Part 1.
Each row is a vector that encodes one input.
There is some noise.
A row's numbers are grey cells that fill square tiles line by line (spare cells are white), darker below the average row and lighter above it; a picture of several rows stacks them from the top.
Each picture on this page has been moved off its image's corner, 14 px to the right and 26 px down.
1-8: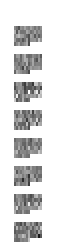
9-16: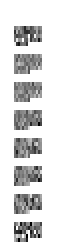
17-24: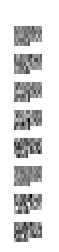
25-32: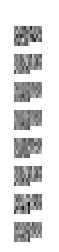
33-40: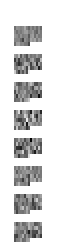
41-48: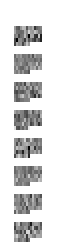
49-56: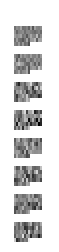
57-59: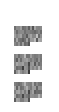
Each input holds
either a point on a 7-point line, or a point on an 8-point line.
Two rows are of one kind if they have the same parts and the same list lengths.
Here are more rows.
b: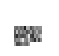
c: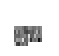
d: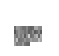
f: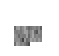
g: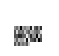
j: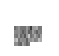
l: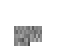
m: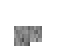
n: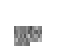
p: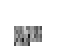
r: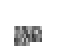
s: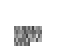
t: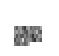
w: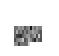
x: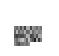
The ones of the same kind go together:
b, c, g, r, t, w, x
d, f, j, l, m, n, p, s

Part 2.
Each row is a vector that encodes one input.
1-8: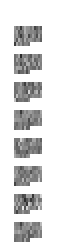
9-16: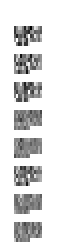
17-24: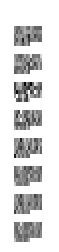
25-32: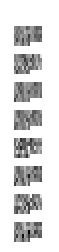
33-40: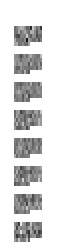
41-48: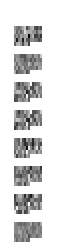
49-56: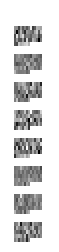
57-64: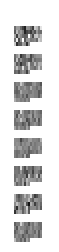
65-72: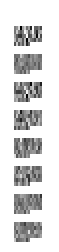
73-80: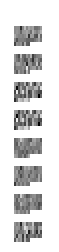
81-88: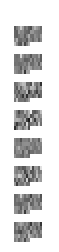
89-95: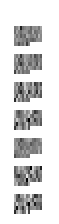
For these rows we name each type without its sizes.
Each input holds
a list of points on a line.
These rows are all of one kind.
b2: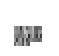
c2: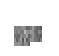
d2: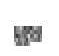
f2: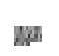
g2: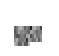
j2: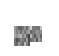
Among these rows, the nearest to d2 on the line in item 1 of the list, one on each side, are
c2 and g2.
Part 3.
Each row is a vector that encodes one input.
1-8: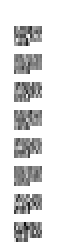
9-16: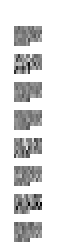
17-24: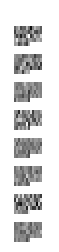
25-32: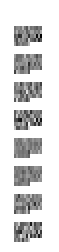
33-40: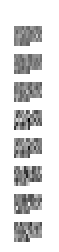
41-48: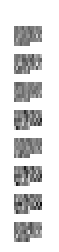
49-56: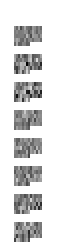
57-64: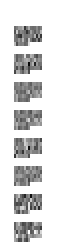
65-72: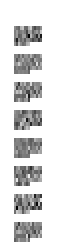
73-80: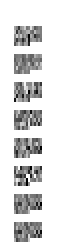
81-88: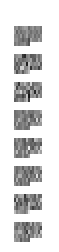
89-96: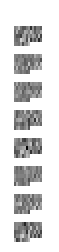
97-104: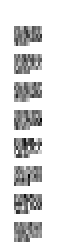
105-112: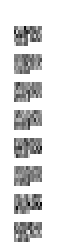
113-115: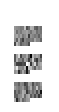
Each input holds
either a point on an 8-point line, or a point on each of two 11-point lines.
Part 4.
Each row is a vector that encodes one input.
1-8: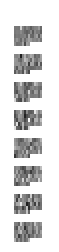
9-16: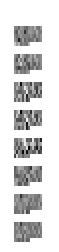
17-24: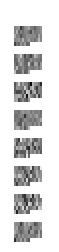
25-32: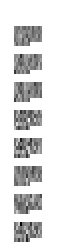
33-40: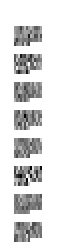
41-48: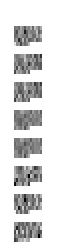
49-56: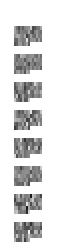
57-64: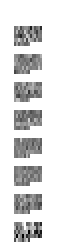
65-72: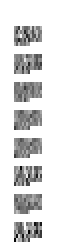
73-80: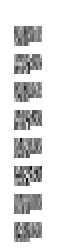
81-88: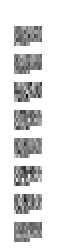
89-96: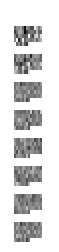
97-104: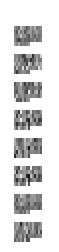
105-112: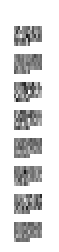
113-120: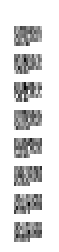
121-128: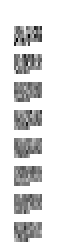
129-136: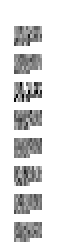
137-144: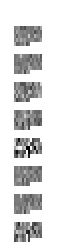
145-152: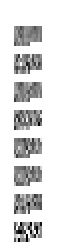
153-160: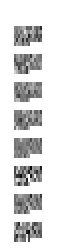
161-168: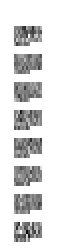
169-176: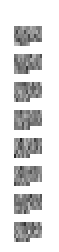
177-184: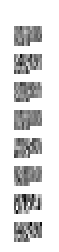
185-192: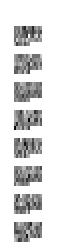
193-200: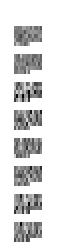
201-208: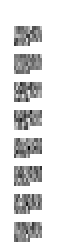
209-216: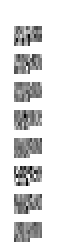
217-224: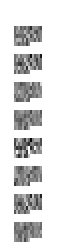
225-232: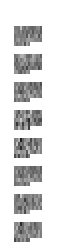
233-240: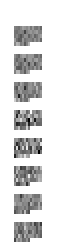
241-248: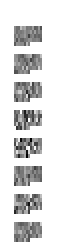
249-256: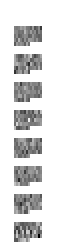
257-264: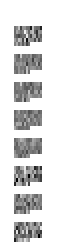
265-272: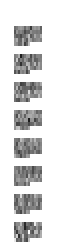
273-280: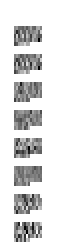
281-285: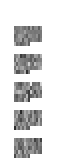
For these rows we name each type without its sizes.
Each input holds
a list of points on a line.
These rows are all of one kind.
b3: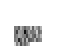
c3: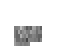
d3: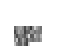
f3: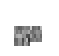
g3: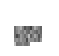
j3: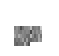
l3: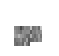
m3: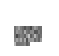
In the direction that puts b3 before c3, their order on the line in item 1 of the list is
b3, d3, c3, g3, m3, f3, l3, j3.
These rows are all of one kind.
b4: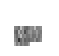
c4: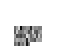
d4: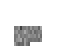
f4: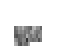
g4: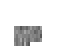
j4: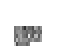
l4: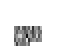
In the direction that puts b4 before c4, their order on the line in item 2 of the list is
g4, b4, j4, c4, l4, d4, f4.
